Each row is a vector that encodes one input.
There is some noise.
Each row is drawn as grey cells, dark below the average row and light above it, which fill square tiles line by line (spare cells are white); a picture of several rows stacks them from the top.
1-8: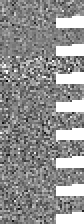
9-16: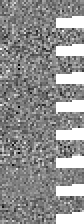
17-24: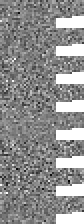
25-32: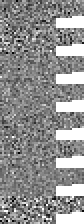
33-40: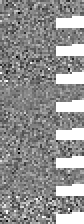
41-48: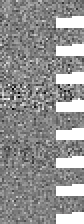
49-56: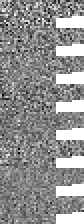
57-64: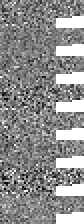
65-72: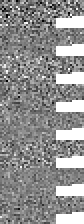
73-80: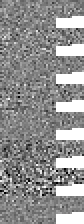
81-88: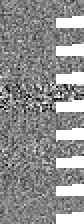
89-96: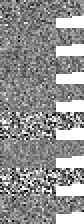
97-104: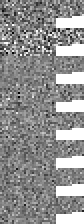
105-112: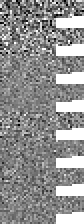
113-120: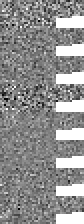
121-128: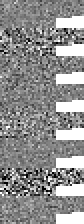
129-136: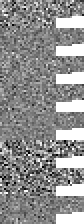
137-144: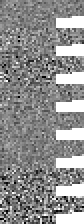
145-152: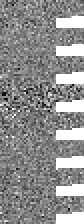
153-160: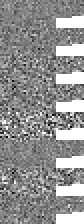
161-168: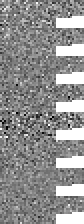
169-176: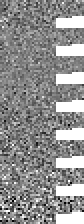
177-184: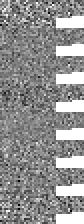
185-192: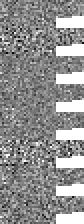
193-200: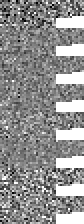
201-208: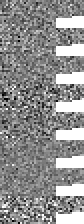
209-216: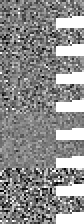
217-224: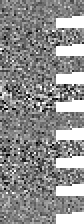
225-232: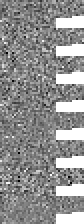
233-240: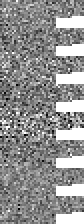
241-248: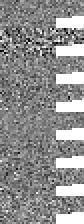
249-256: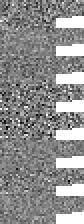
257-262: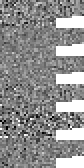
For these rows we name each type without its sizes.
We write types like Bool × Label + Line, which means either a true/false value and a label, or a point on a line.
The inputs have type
List(Circle + Line).
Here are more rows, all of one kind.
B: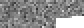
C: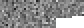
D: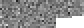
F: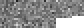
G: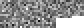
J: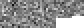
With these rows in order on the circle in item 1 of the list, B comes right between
C and J.
